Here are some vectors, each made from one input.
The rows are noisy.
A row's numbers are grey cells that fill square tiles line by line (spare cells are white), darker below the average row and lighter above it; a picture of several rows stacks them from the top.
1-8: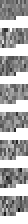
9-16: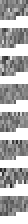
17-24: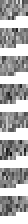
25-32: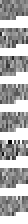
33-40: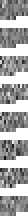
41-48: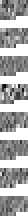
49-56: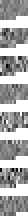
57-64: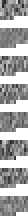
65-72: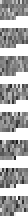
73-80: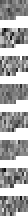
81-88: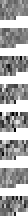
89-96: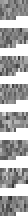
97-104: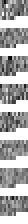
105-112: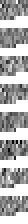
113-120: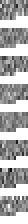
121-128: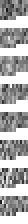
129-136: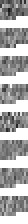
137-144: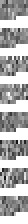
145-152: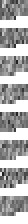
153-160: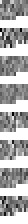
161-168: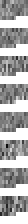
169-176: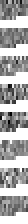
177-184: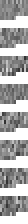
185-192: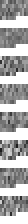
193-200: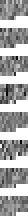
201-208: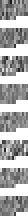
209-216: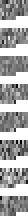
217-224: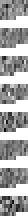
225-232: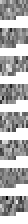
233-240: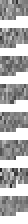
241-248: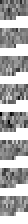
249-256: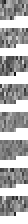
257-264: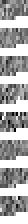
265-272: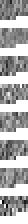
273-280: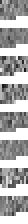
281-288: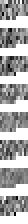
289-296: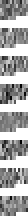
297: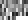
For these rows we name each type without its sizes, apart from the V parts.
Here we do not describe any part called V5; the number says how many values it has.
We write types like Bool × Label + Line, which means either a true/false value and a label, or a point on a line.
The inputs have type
Bool × Bool × Bool × List(Line) + Tree + V5.
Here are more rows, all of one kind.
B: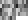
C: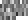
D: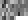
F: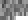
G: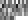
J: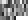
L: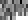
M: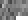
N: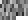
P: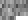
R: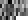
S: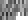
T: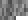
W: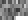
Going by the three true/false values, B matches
D, F, G and J.
